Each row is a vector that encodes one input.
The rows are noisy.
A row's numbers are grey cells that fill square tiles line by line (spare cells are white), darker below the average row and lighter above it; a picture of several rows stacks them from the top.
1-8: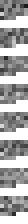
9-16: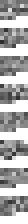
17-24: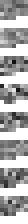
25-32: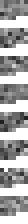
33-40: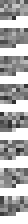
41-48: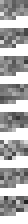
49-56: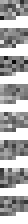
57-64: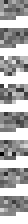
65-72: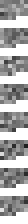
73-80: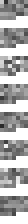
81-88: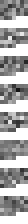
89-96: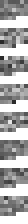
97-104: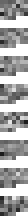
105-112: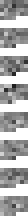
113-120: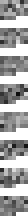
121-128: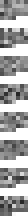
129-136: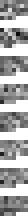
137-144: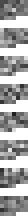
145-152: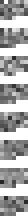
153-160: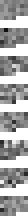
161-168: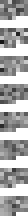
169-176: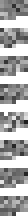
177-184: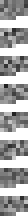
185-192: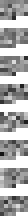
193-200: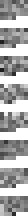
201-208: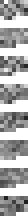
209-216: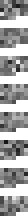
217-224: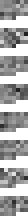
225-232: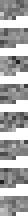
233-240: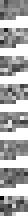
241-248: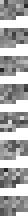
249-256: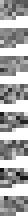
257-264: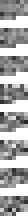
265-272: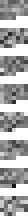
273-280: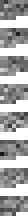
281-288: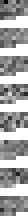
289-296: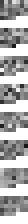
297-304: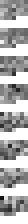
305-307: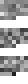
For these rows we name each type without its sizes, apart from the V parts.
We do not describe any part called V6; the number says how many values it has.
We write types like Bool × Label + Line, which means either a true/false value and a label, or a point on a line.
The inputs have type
Bool × Bool × Bool + List(Line × V6).
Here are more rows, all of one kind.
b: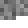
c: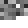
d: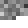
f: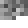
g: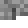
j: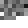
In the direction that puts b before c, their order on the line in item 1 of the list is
j, f, b, g, c, d.
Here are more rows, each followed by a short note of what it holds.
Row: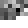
the empty list
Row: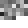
a list of one item
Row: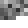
the empty list
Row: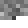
a list of two items
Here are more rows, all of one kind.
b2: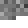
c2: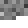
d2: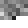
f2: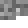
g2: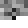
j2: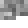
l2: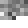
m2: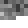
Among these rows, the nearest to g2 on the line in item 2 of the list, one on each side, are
d2 and j2.
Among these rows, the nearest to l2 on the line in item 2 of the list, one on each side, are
d2 and m2.
